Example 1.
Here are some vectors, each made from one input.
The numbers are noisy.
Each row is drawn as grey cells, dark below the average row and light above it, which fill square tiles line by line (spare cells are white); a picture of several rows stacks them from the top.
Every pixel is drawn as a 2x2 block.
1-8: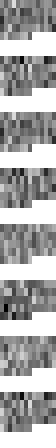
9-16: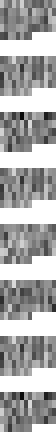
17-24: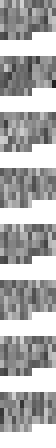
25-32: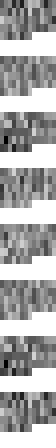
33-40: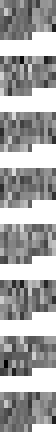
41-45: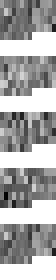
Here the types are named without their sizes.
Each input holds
a point on a circle.
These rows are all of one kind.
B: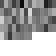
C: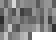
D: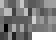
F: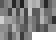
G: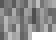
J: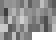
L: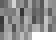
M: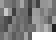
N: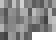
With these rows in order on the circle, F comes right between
B and G.
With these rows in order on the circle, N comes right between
D and J.
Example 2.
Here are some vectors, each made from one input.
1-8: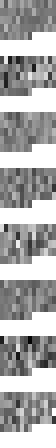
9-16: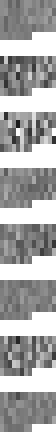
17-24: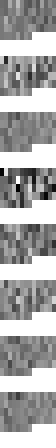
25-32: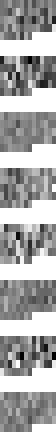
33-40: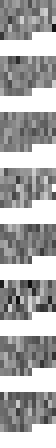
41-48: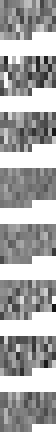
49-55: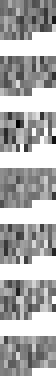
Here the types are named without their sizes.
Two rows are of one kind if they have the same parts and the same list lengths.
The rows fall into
2 kinds.
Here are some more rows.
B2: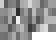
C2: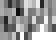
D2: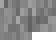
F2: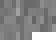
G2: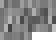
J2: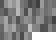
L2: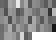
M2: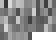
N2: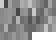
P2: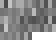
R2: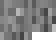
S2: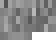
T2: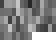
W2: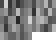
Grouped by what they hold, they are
B2, D2, F2, G2, J2, M2, N2, P2, R2, S2, T2, W2
C2, L2

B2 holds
a node of a tree.
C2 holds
a fixed value.
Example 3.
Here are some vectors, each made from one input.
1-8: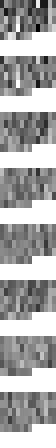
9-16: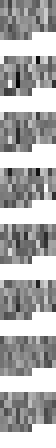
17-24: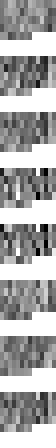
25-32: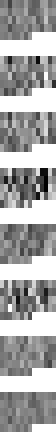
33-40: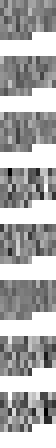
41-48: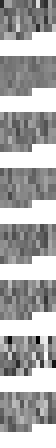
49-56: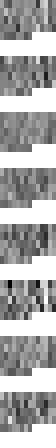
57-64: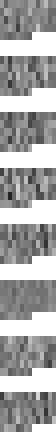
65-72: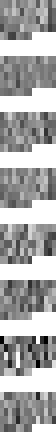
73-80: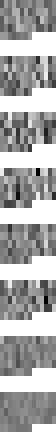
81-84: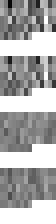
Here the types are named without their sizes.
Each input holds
a point on a line.
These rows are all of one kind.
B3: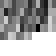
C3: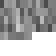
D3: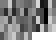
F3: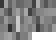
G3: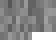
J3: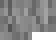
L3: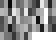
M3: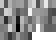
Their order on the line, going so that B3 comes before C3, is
B3, D3, G3, M3, J3, F3, L3, C3.
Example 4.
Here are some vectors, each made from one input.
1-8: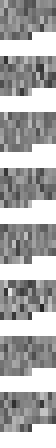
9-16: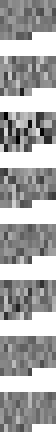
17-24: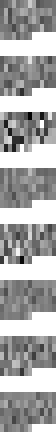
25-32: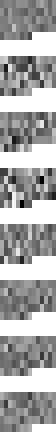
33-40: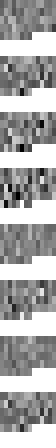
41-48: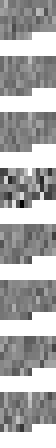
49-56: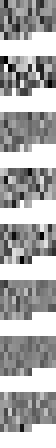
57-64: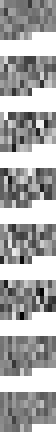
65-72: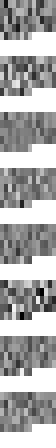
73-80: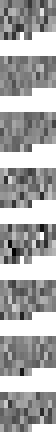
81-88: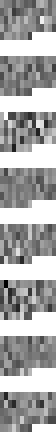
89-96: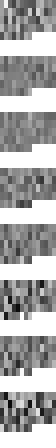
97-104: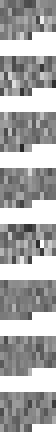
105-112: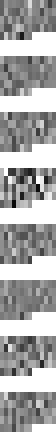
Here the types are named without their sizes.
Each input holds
a node of a tree.
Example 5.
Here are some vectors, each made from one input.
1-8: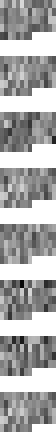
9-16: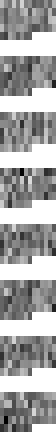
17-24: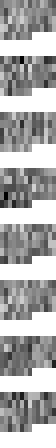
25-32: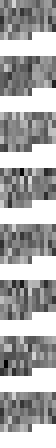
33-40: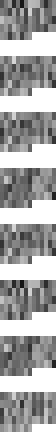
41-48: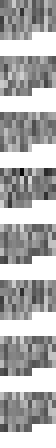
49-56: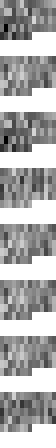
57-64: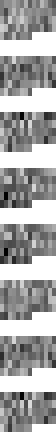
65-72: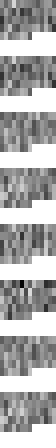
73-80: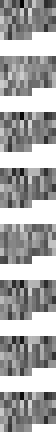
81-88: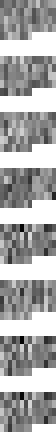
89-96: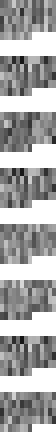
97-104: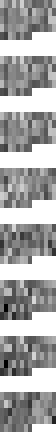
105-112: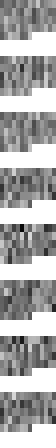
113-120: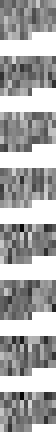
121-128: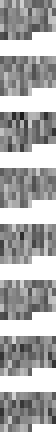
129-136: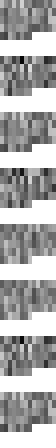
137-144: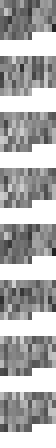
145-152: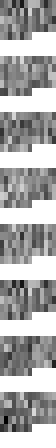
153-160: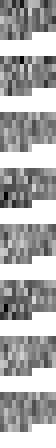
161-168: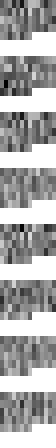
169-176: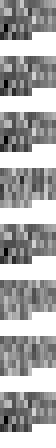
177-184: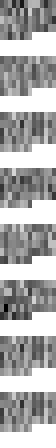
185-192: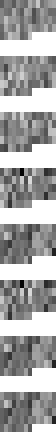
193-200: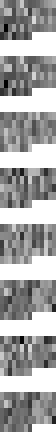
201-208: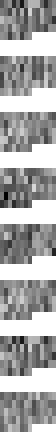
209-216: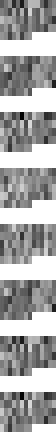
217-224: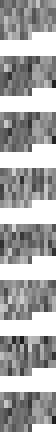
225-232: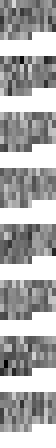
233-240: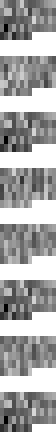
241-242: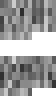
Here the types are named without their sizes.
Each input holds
a point on a circle.
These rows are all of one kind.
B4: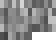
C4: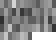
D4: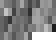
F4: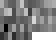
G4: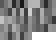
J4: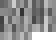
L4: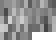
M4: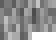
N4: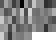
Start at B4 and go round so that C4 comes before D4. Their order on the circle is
B4, L4, N4, G4, M4, J4, C4, D4, F4.
